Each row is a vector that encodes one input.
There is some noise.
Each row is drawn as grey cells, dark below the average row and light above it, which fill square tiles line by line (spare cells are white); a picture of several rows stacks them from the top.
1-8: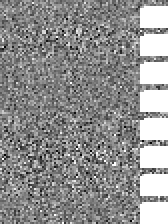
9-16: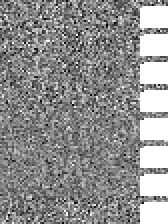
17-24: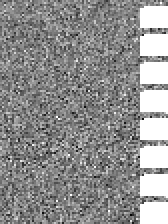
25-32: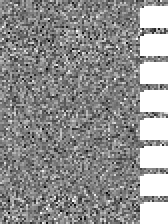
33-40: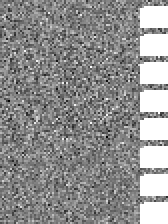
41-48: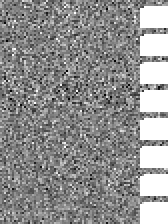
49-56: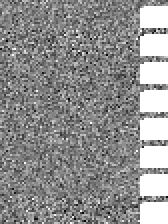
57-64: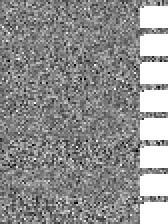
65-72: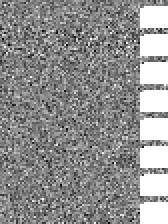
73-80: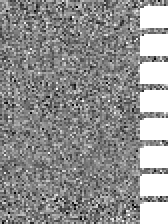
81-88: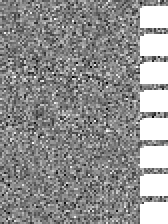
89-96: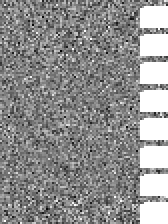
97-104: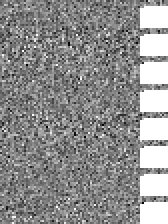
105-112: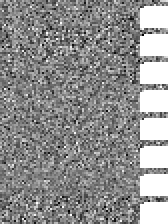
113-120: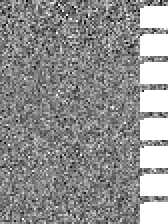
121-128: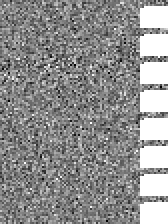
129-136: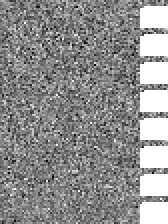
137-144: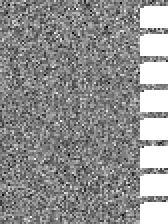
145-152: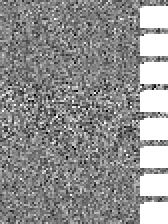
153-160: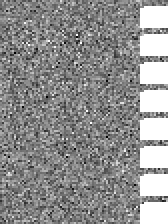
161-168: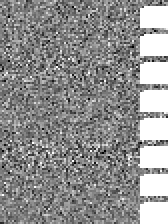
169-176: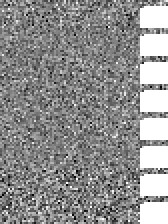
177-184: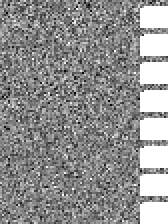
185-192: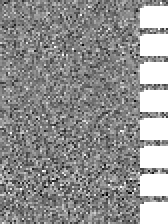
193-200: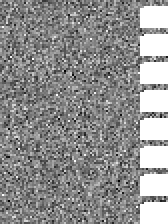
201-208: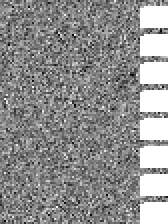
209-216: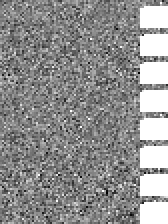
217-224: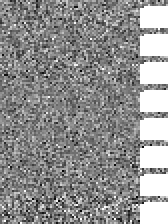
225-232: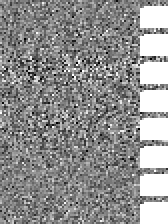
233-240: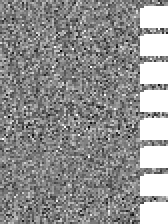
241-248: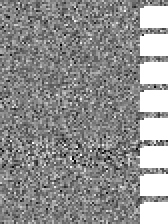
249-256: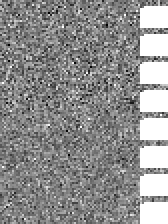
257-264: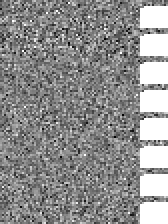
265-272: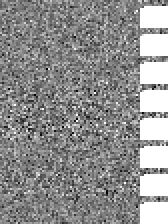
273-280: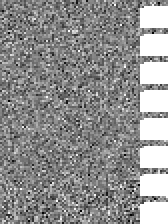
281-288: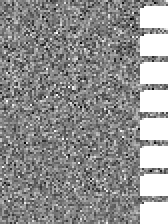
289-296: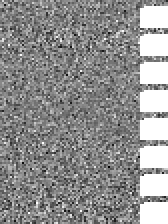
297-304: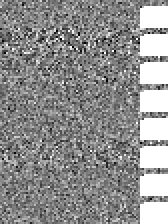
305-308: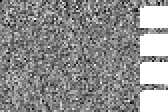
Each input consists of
a node of each of two 7-node trees, together with either one of 9 labels, or a point on a 9-point line, a node of a 7-node tree and a node of an 8-node tree.
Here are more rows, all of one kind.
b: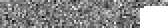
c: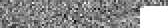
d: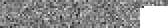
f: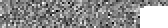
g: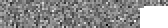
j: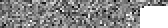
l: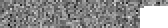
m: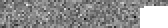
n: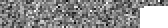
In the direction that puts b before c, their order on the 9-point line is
g, d, j, l, m, b, f, n, c.
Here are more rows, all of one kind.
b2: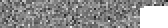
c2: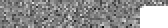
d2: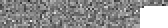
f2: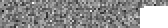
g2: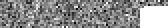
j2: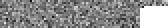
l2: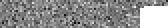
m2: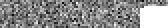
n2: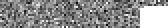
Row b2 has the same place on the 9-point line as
g2, l2 and m2.
